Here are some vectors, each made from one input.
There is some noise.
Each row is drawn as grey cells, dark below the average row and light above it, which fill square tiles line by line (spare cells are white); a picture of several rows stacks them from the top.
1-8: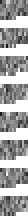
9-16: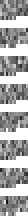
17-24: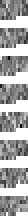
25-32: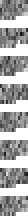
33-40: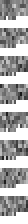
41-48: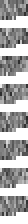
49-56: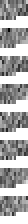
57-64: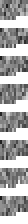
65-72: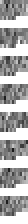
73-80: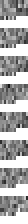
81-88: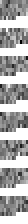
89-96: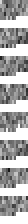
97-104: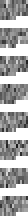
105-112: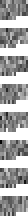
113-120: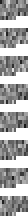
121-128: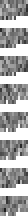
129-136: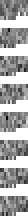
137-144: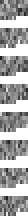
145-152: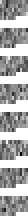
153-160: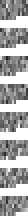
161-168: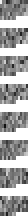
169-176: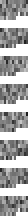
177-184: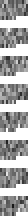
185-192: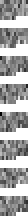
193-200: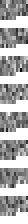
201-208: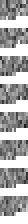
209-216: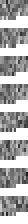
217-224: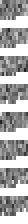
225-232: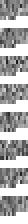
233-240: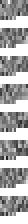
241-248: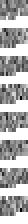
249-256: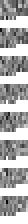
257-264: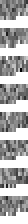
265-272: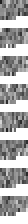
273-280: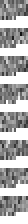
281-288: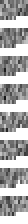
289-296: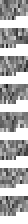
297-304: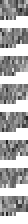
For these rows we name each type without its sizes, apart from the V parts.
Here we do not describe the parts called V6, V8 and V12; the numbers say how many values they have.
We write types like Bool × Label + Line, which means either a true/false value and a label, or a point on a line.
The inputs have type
(Bool × V6 + V8) × V12 + List(Line).
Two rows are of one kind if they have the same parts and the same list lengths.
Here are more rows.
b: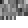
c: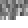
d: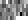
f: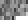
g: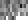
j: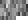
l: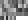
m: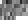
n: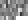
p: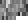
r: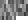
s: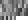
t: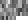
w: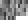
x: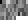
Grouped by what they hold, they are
b, l, r, s
c, g, n
d
f, m, w
j, p, t, x

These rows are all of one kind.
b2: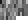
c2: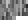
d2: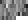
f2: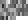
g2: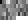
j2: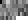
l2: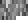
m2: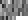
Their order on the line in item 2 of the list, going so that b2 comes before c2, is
l2, g2, f2, b2, m2, j2, d2, c2.
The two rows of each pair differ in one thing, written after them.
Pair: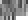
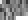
the value of V12
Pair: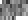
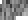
the value of V12
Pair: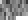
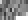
the true/false value
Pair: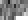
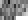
the true/false value
